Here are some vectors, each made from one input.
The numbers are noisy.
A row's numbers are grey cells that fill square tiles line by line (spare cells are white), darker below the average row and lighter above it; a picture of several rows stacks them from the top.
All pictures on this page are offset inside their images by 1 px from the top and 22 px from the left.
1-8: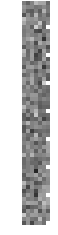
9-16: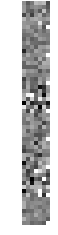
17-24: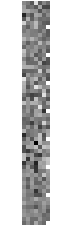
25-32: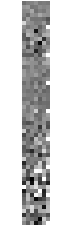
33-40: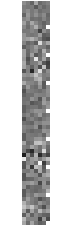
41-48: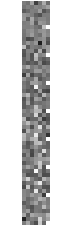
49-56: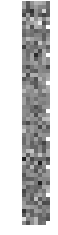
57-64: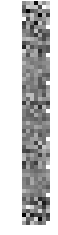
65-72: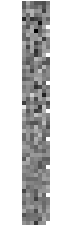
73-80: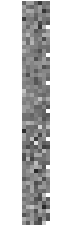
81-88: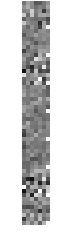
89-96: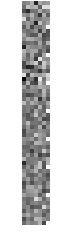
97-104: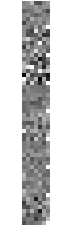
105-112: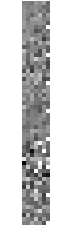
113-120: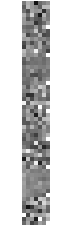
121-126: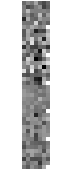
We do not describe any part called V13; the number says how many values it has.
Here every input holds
a point on a 7-point line, together with either three true/false values, or a value of V13.
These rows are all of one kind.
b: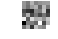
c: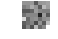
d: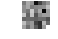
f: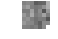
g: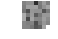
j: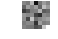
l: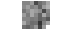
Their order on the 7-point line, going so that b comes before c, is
b, j, g, d, f, l, c.
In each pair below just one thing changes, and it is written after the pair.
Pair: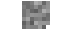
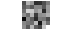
the place on the 7-point line
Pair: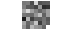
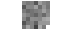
the place on the 7-point line
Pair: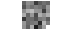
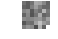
one of the three true/false values
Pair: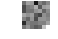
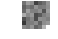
one of the three true/false values
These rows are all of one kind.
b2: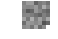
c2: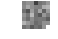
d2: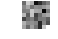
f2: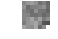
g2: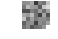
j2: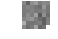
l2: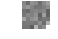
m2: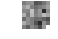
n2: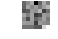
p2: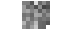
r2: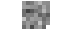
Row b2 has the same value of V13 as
d2 and f2.
